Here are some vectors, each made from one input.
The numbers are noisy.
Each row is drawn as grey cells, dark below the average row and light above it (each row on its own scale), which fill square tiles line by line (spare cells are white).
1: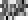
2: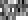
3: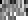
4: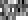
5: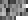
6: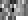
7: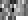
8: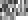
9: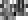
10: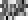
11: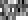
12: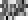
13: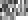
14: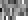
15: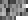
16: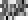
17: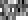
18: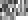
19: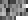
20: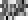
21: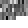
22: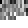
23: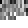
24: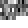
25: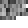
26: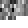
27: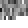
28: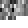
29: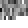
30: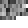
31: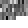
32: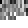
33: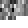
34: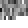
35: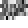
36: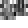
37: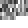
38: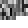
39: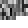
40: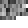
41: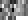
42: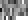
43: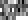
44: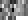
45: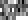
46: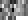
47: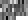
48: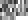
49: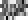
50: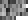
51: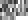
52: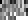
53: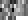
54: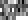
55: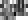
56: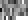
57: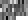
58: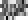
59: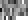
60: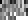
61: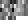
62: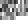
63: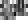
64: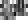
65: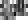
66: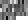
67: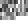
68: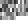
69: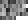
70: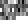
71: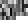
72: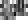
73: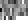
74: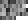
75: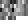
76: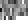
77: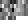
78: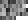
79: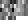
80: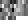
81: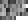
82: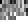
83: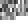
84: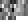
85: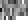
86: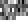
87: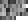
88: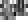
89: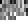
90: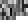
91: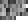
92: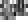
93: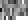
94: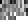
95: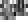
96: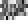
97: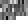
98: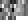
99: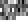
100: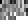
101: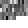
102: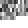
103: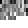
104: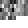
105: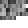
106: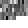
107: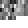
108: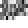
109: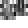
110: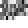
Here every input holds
one of 5 labels and a true/false value.
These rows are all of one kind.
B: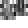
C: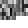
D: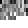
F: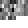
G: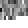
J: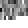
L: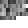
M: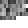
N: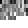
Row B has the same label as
G and J.
